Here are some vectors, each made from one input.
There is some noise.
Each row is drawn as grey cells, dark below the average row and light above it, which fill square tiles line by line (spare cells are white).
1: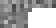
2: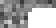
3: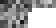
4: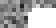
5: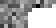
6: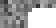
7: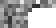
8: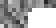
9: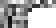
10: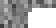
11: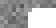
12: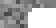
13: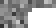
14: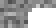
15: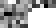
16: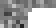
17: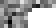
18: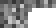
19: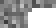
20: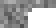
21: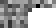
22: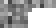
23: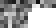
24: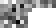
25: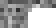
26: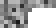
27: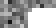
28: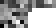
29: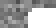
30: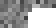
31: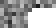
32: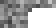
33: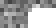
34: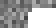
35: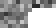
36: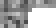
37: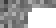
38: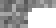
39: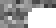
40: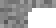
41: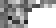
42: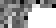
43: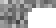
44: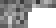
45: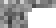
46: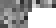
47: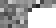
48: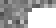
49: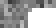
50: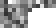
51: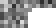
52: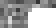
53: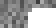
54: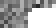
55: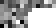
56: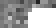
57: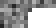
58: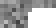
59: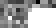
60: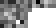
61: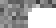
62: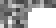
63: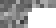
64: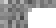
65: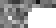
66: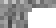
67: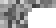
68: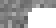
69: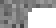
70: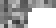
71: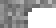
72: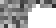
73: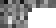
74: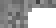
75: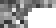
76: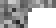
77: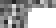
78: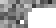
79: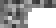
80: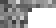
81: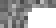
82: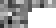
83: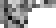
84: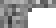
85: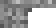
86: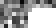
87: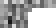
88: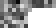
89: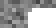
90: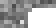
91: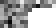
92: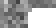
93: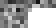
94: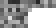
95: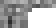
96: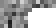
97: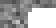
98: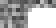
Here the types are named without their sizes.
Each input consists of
either a point on a circle, or a point on a line and four true/false values.
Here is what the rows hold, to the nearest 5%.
About 15% of them hold a point on a circle. The rest hold a point on a line and four true/false values.
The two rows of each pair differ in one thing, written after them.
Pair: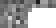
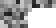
the place on the line
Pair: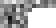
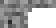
the place on the line
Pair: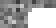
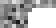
one of the four true/false values
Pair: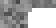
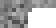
the place on the line
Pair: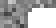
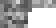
one of the four true/false values
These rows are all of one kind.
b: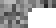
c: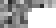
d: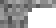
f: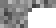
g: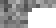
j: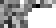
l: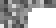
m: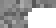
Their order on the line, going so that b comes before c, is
f, g, m, b, l, d, j, c.
